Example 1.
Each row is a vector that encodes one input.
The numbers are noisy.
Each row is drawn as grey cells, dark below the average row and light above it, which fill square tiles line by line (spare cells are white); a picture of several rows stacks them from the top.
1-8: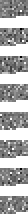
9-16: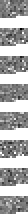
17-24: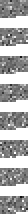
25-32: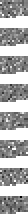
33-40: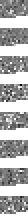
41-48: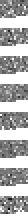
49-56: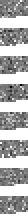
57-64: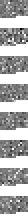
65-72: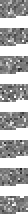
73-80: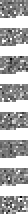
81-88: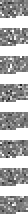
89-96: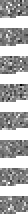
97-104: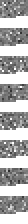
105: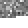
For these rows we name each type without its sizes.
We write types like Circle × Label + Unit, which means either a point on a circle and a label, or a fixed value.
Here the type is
Label.
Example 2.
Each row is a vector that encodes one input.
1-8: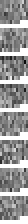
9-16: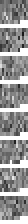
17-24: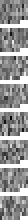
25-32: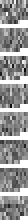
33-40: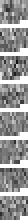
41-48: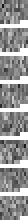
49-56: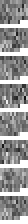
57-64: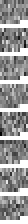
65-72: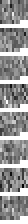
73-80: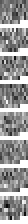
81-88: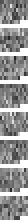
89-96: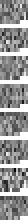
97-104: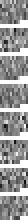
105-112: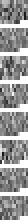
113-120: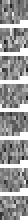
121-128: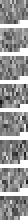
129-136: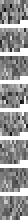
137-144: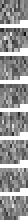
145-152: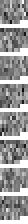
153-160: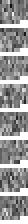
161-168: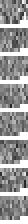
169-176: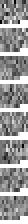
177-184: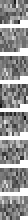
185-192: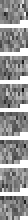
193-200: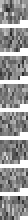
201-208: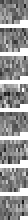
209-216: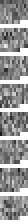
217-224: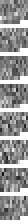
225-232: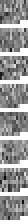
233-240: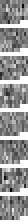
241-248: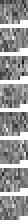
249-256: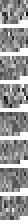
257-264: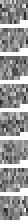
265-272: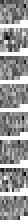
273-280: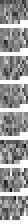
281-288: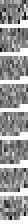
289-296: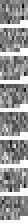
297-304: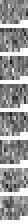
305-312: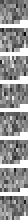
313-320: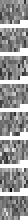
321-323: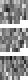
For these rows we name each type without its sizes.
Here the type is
Label.
